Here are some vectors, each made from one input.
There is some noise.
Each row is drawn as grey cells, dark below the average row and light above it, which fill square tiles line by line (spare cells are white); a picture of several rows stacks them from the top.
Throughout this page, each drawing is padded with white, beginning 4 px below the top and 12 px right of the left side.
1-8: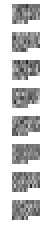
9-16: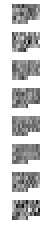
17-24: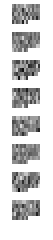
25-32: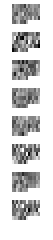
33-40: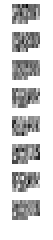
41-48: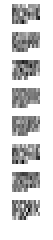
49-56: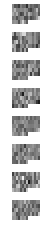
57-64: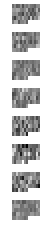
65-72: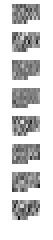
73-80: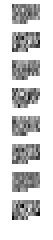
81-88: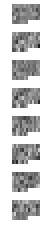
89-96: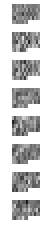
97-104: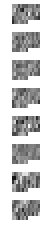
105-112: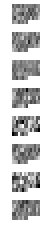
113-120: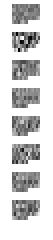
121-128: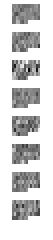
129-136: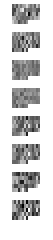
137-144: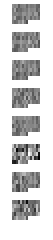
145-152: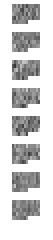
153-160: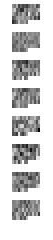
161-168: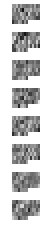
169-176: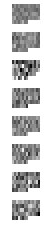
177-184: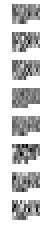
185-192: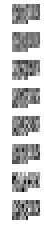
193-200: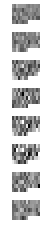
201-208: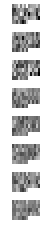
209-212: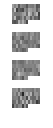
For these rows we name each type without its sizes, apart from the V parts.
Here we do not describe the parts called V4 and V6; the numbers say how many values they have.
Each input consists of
either a point on a circle, a true/false value and a value of V6, or a node of a tree and a value of V4.
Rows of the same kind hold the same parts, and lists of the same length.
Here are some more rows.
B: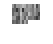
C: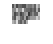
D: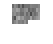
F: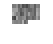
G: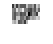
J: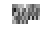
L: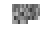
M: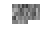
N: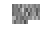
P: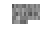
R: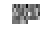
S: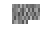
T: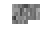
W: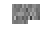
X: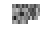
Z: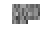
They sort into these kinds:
B, J, L, N, R, W, Z
C, D, F, G, M, P, S, T, X

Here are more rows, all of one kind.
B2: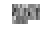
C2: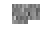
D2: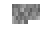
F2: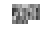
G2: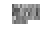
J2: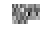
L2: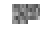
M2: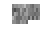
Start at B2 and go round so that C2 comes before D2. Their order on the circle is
B2, C2, F2, D2, L2, M2, G2, J2.
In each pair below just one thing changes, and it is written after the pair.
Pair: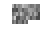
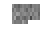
the value of V6
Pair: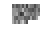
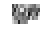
the place on the circle
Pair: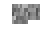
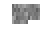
the place on the circle
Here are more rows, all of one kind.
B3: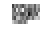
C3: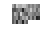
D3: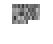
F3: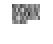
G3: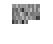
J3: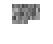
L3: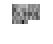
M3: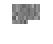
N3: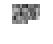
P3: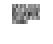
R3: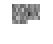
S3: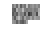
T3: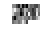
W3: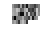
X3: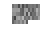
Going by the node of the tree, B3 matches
G3, R3, S3 and X3.
